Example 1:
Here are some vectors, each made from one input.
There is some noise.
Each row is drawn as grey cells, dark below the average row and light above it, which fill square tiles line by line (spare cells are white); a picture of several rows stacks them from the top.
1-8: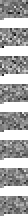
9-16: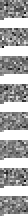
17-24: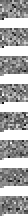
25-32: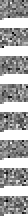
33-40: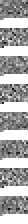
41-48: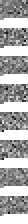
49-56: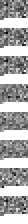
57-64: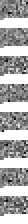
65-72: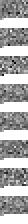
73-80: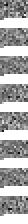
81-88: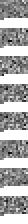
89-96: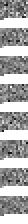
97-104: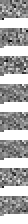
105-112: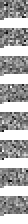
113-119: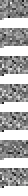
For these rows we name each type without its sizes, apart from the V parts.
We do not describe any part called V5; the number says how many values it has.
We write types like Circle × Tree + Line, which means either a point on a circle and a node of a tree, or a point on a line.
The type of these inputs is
Bool × V5 + Line.
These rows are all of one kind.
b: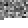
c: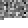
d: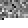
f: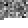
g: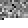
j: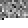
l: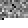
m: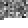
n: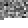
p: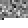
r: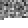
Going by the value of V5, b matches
d, g, l and n.
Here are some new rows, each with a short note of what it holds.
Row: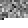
a true/false value and a value of V5
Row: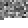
a true/false value and a value of V5
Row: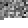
a true/false value and a value of V5
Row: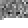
a point on a line
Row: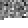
a true/false value and a value of V5
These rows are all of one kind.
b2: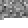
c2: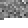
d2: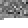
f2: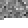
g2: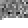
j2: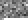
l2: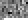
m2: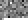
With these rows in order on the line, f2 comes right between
b2 and c2.
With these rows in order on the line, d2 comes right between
c2 and g2.
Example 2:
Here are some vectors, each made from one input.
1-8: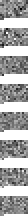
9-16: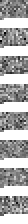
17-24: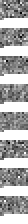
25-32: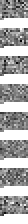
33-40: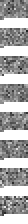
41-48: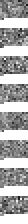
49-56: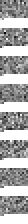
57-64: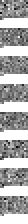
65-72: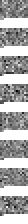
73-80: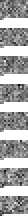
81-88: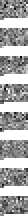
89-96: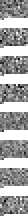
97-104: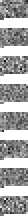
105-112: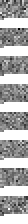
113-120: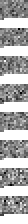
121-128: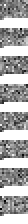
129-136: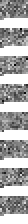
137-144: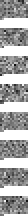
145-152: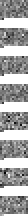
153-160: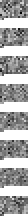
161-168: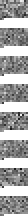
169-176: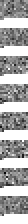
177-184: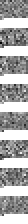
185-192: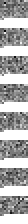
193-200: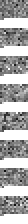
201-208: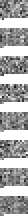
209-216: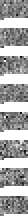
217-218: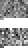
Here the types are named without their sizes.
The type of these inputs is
(Circle + Line) × Line.
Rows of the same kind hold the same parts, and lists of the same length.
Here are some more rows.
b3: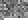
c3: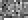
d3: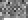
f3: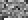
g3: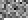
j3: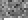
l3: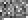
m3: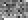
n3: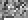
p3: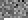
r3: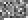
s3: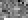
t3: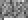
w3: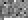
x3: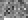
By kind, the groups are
b3, d3, j3, m3, p3, s3, t3, w3, x3
c3, f3, g3, l3, n3, r3

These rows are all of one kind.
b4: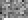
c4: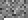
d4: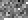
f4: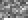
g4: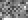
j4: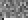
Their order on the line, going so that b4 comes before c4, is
b4, c4, j4, f4, d4, g4.
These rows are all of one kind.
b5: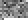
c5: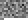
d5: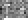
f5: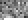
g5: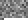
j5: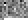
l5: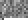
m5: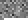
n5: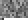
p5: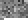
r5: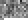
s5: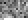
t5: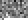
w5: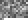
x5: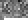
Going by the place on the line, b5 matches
f5, j5, s5 and t5.
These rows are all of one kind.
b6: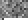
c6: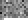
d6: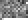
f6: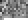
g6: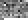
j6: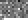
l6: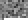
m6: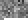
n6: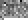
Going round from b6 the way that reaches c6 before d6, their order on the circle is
b6, l6, j6, g6, m6, n6, c6, d6, f6.
